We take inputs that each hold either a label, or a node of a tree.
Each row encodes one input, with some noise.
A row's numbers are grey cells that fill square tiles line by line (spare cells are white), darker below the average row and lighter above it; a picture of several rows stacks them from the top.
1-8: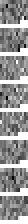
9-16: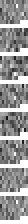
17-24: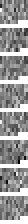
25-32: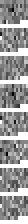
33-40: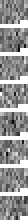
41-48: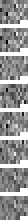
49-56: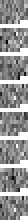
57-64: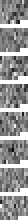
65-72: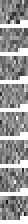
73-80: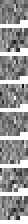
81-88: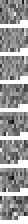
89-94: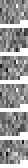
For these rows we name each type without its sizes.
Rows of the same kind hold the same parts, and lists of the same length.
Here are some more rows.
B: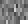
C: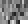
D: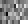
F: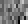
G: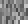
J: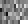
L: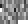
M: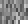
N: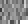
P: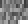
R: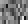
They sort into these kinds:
B, C, F, L, P, R
D, G, J, M, N

